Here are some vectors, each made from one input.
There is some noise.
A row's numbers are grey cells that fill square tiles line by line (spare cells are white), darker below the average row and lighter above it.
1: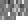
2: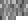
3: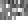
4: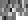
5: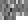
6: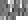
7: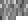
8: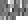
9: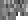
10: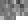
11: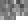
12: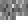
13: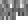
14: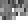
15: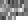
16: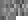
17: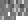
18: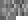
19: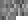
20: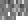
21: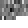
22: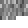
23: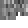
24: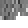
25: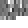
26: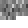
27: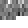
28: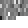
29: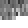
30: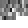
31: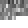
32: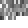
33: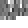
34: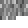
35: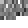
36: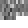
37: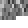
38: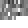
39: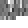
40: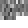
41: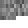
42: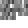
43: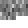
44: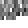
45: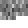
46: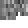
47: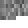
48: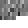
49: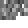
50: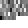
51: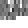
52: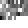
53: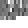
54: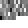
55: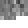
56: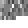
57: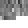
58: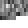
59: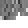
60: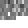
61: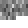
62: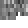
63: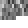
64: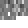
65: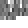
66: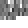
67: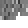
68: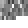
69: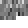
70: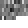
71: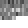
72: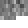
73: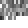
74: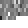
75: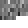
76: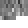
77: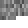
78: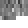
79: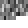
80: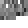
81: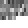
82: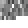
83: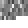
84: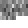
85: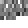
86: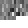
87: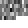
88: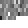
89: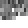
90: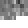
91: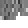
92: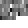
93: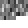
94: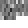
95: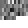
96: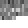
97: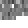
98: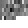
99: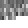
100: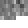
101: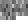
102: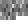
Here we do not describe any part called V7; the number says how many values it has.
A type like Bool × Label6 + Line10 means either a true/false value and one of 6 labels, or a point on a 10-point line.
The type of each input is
(Bool × Bool × Bool + V7) × Line4.
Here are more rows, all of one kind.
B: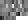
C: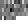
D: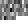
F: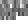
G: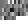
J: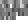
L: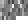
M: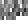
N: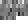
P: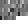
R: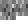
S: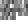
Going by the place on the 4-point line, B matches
L and M.
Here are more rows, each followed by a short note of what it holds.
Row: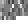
a point on a 4-point line and a value of V7
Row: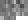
a point on a 4-point line and three true/false values
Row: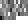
a point on a 4-point line and three true/false values
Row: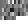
a point on a 4-point line and a value of V7
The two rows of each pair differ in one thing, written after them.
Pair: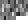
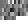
the place on the 4-point line
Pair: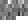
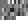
the value of V7
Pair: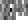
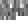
the value of V7
